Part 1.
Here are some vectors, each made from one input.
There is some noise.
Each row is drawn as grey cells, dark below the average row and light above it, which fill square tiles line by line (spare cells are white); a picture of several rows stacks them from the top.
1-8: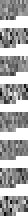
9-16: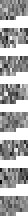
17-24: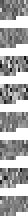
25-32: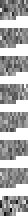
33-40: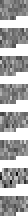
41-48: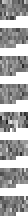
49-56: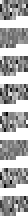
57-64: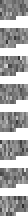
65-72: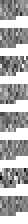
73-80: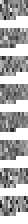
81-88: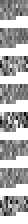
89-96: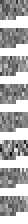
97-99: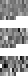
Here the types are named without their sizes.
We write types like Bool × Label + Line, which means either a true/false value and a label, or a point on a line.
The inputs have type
(Bool × Bool × Bool + Unit) × Line + Tree.
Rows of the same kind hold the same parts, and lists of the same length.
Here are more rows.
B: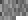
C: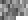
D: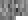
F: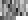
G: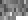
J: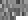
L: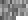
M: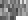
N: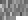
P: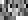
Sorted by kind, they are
B, D, G, J, M
C, F, L, N
P

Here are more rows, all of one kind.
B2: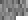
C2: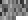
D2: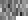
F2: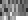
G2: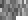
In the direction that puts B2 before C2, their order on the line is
D2, F2, B2, C2, G2.
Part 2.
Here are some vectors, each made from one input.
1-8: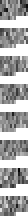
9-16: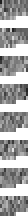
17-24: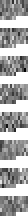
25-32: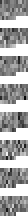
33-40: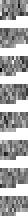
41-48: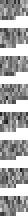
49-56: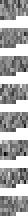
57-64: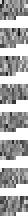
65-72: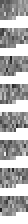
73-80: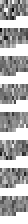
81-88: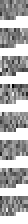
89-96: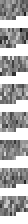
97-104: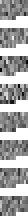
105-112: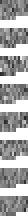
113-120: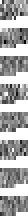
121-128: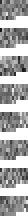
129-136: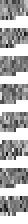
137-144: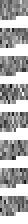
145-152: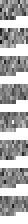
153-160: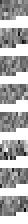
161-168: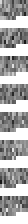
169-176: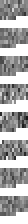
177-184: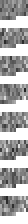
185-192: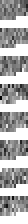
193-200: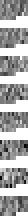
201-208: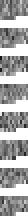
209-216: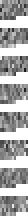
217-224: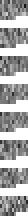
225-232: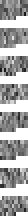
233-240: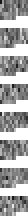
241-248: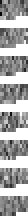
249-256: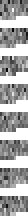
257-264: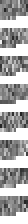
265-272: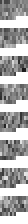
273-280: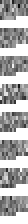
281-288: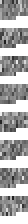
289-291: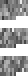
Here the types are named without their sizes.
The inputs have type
(Bool × Bool × Bool + Unit) × Line × Tree.
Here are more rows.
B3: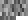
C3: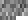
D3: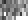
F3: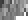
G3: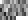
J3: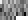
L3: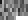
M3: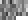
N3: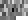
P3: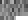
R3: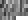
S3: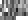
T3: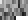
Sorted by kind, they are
B3, C3, D3, L3, N3, P3, R3
F3, G3, J3, M3, S3, T3

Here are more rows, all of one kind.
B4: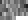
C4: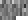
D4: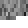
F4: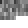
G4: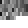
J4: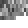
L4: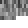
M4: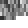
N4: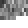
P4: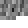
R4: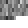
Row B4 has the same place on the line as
F4, G4 and N4.
